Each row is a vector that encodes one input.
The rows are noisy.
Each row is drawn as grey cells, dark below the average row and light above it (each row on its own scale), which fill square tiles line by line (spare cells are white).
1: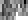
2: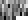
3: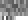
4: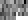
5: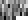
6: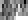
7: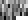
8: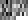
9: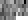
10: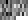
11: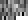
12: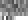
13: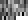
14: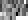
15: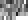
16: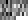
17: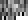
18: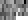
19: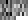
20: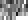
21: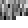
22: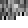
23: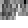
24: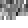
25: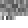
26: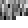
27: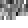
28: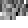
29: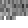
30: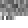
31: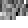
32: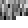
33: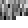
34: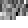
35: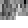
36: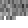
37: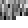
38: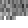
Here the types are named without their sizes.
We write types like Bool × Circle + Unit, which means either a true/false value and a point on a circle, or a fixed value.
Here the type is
Bool × Bool × Bool + Unit.
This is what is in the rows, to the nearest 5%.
About 20% of them hold a fixed value. The rest hold three true/false values.
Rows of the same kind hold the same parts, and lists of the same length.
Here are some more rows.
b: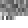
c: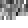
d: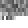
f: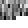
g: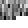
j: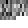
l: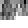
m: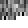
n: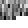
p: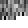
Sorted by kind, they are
b, c, d, j, l, m, p
f, g, n

